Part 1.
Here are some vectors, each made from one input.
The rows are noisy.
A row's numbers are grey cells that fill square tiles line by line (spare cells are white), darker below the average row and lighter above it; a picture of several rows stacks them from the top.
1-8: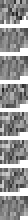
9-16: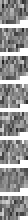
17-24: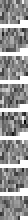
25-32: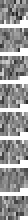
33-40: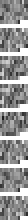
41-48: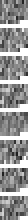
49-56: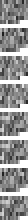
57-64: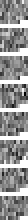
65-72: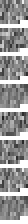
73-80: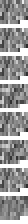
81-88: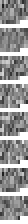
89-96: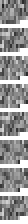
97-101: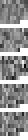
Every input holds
a node of an 8-node tree.
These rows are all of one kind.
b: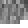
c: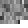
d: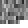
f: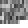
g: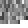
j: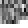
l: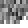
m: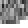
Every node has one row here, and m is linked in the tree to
b and j.
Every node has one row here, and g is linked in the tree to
c.
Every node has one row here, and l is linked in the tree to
b.
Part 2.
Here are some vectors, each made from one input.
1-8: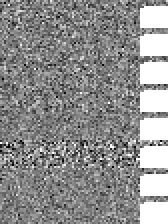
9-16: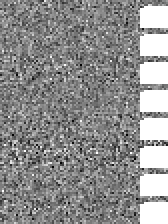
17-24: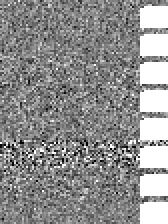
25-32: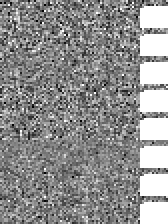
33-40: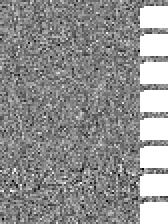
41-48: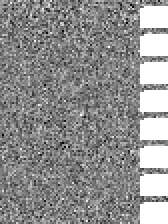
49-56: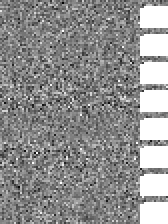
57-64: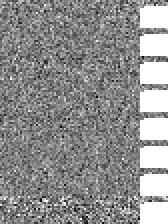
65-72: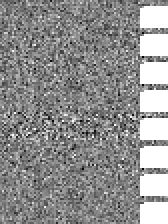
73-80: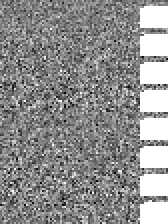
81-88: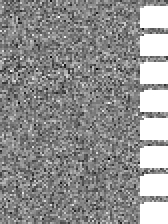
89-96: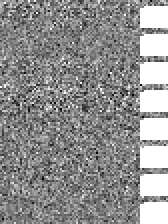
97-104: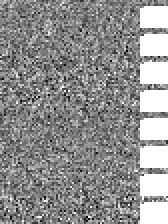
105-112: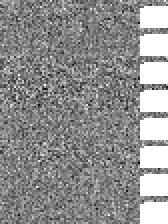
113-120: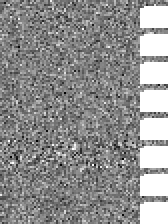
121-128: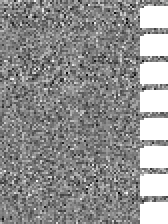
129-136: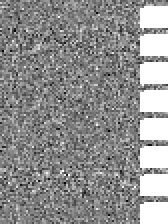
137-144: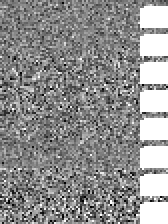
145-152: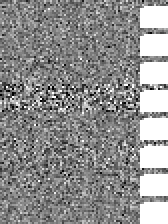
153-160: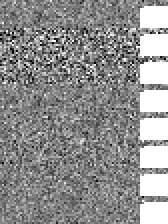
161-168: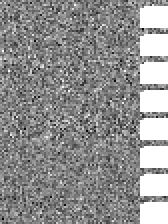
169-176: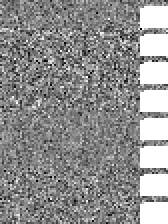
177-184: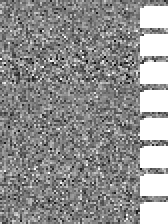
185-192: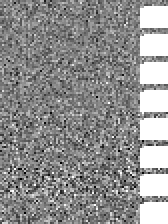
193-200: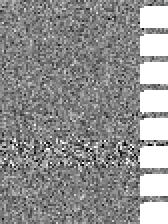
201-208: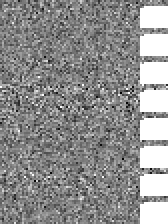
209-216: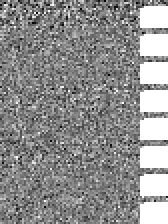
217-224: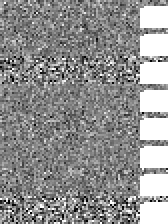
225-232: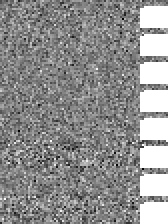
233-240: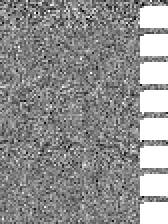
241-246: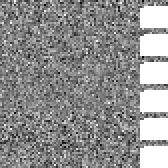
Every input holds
either a fixed value, or three true/false values.
